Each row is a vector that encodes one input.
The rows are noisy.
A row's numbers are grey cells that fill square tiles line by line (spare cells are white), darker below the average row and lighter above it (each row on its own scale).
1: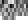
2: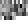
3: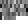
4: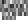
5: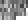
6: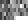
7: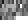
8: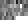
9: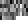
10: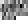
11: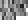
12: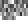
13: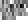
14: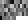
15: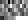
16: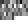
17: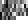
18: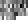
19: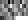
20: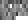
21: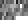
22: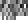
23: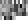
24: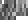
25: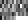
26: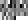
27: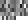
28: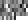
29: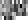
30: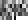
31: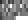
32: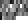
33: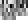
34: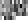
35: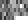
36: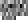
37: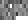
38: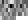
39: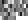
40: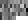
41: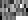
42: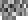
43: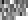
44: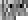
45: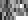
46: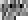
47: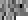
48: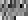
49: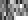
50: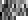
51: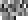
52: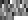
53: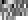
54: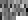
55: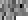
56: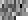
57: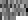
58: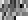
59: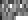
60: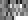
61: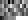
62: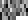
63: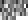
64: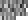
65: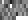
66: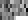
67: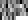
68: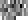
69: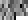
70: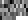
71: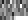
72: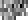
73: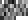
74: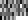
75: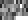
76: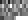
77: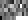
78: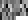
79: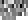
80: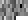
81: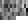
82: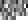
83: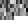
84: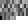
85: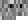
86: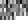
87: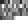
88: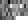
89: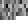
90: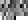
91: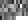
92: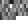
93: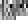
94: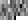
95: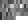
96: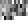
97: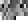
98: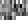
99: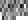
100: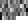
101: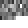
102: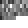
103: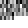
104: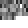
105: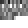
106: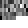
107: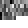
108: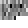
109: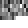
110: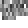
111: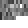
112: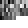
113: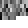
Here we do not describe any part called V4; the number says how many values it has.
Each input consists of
a list of up to two items, each a true/false value and a value of V4.
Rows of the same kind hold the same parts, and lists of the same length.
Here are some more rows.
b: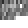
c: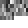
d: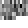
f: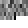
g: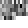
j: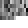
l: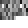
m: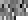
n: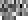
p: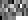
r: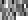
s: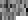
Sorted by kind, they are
b, c, j, l, p, s
d, g
f, m, n, r

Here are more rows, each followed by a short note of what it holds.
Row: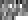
a list of one item
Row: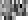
the empty list
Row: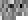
a list of two items
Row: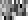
the empty list
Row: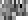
the empty list
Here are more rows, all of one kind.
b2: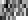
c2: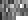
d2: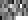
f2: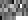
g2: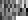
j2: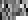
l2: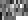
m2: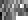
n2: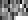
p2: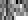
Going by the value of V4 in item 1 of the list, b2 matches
d2 and f2.
